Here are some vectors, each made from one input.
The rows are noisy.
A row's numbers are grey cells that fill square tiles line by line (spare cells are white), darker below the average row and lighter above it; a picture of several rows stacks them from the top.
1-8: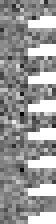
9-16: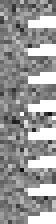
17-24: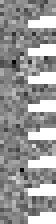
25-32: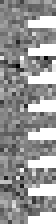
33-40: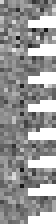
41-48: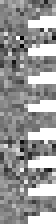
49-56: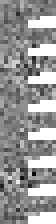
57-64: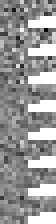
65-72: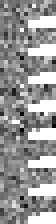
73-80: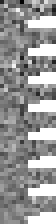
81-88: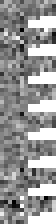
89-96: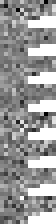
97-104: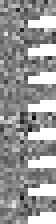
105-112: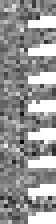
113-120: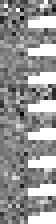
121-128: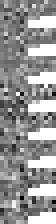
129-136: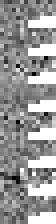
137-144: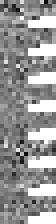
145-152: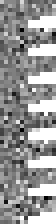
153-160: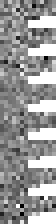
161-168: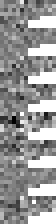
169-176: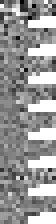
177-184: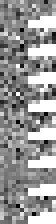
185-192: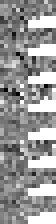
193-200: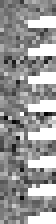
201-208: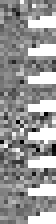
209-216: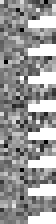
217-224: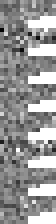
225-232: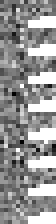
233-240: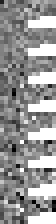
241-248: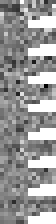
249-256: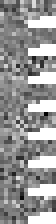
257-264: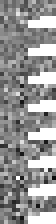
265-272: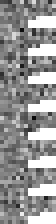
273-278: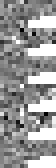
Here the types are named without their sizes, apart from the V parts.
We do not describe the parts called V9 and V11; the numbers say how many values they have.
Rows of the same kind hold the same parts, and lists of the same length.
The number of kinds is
4.
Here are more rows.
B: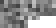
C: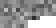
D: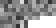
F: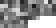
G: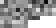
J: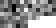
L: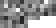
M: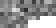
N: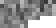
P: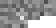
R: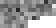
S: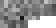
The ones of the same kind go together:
B, C, P, R
D
F, J
G, L, M, N, S

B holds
a point on a line, four true/false values and a value of V11.
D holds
a label and a value of V9.
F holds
a point on a line and a value of V9.
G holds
a label, four true/false values and a value of V11.
